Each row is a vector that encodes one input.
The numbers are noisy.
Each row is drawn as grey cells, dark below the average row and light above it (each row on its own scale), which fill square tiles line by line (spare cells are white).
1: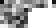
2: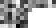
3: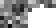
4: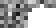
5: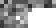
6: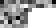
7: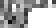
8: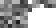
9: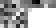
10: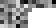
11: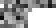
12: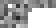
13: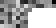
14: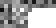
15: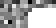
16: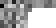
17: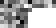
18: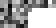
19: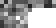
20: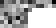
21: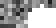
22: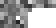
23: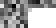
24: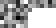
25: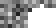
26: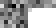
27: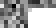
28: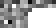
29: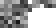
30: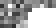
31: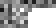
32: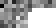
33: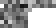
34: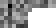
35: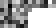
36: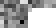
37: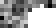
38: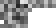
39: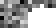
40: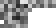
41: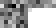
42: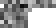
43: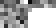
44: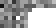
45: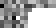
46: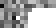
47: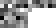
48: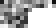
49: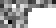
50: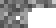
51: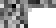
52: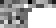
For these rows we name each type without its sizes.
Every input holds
a point on a circle and three true/false values.
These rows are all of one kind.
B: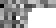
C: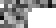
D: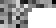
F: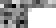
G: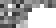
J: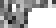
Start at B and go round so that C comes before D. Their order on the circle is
B, G, C, F, D, J.
